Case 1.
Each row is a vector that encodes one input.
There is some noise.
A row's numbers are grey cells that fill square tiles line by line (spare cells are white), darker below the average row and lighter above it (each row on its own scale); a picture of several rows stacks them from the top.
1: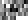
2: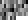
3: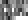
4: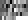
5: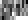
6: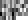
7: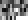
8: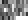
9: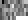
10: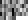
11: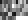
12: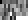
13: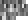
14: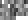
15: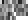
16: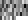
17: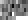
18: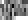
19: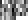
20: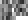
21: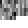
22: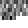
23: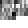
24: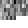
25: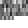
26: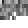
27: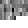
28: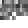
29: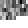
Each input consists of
three true/false values.
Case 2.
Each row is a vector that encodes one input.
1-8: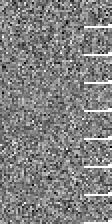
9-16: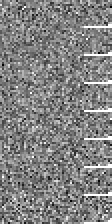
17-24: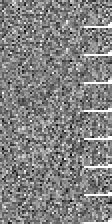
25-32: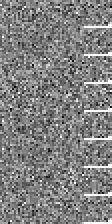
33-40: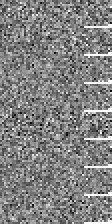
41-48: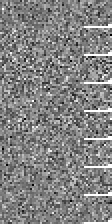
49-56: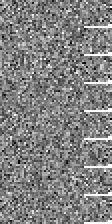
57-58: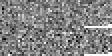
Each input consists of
four true/false values.
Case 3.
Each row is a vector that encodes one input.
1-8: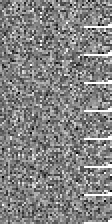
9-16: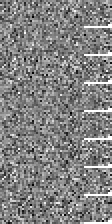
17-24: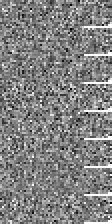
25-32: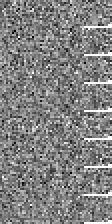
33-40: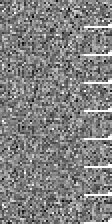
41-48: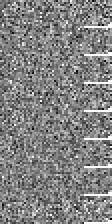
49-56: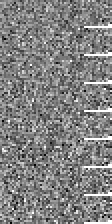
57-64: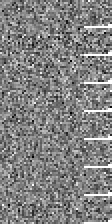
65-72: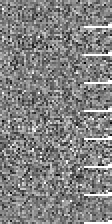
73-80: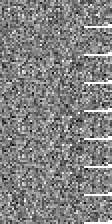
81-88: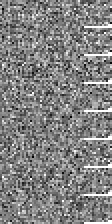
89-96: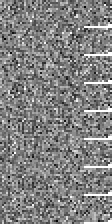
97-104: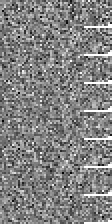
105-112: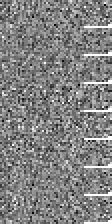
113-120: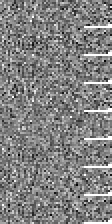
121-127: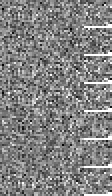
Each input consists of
three true/false values.
